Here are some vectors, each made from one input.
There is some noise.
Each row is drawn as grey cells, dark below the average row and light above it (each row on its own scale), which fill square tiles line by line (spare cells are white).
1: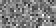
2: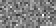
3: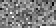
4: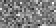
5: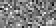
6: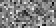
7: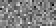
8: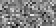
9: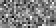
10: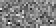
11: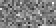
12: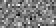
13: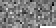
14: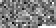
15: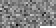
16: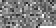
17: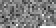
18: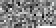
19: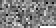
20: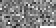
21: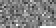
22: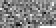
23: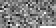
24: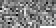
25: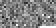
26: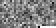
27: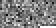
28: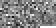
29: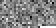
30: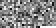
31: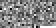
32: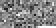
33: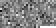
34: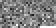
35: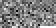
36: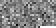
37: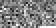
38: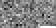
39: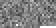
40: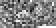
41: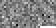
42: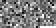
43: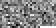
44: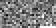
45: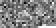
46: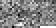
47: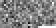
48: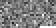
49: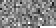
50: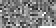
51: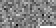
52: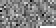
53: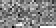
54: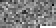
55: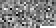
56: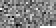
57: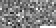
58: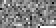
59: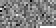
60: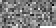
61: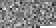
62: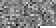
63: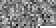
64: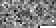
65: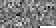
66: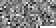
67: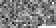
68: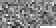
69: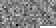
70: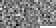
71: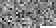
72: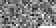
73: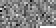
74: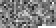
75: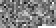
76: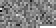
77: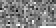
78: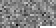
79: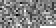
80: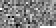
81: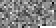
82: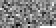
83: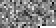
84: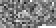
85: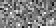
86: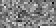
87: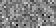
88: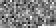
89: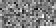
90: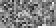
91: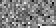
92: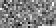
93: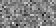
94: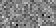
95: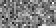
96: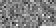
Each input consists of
a node of a 9-node tree and a true/false value, together with either a fixed value, or a node of a 9-node tree.
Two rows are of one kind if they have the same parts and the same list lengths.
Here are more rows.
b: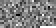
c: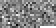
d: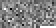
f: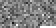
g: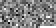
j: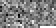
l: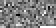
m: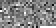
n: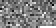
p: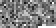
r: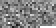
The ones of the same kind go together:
b, d, f, g, j, l, m, n
c, p, r

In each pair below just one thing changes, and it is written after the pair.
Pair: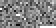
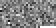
the true/false value
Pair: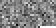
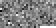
the node of the tree
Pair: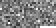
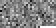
the node of the tree
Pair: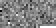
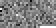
the true/false value
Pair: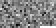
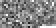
the true/false value
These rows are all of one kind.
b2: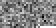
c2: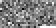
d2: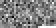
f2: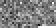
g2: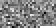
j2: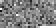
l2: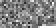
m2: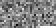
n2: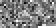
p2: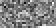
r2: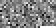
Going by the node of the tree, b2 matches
m2 and p2.
